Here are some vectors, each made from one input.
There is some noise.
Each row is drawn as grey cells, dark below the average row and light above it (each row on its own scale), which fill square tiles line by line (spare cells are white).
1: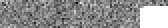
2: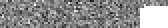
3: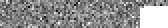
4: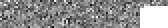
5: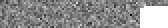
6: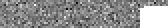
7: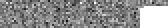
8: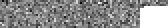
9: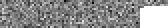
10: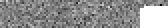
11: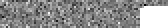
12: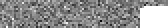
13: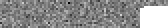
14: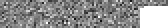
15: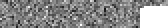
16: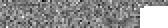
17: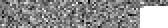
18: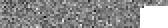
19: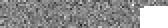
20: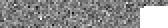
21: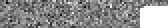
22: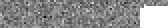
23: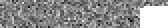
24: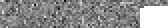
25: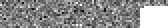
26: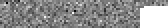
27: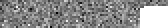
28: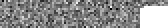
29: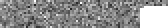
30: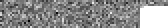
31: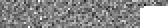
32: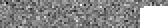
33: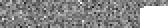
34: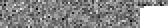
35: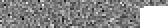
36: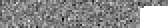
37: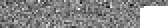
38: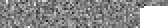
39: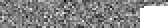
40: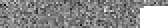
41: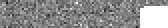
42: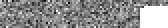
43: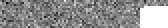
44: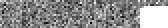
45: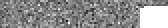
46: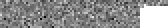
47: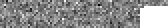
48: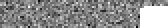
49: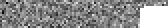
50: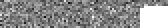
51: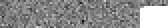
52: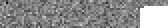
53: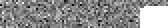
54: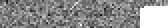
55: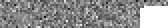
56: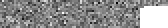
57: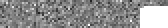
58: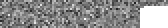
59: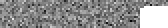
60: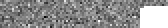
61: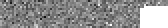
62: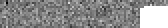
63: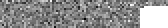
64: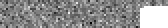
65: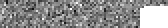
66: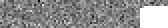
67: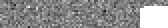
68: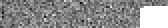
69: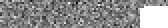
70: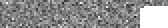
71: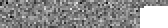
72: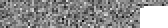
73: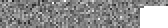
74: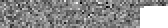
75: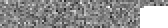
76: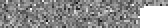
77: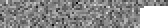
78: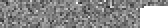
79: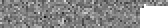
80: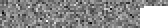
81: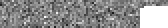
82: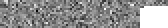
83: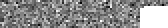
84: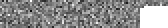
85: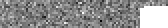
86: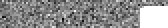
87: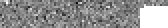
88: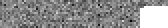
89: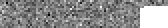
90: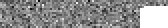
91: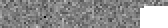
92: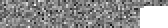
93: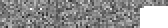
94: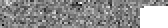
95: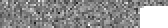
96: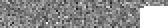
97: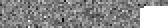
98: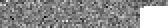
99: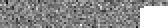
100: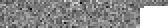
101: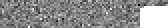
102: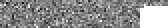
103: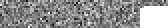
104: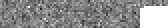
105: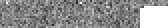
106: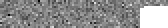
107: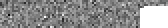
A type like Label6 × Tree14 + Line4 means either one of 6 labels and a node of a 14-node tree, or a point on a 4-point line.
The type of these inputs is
Tree7 × Tree7 × (Tree7 + Unit).
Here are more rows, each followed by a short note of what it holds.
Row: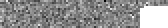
a node of each of three 7-node trees
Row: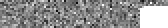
a node of each of three 7-node trees
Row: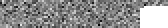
a node of each of three 7-node trees
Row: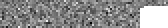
a node of each of two 7-node trees
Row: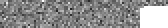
a node of each of three 7-node trees
